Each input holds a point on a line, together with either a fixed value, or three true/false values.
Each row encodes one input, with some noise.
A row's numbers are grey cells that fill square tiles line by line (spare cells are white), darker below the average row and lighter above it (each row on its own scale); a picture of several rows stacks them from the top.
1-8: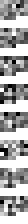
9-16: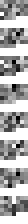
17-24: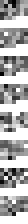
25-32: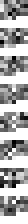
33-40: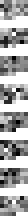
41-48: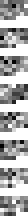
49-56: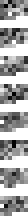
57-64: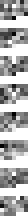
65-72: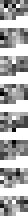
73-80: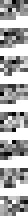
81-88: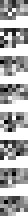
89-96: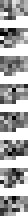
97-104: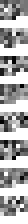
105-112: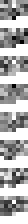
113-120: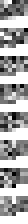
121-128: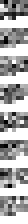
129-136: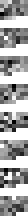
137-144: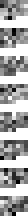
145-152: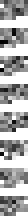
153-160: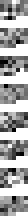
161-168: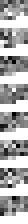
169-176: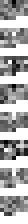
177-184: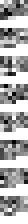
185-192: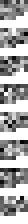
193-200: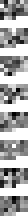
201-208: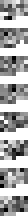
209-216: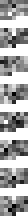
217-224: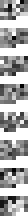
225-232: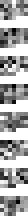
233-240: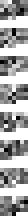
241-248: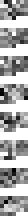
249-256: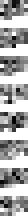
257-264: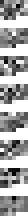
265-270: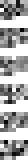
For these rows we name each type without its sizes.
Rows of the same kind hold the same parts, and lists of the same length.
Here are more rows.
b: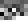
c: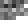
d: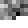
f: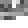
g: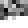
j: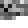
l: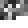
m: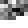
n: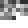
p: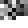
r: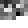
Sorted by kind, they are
b, c, f, g, j, n
d, l, m, p, r

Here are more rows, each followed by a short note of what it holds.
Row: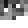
a point on a line
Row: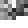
a point on a line
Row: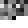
a point on a line
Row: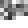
a point on a line and three true/false values
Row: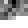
a point on a line and three true/false values
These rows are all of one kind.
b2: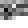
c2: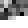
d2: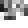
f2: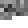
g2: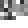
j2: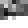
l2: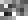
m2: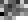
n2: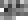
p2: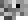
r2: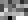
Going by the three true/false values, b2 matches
f2, m2 and n2.
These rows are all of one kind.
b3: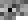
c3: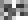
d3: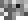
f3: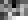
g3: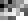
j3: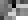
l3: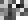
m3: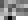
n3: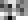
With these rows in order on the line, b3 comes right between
m3 and n3.
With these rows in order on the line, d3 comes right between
c3 and n3.
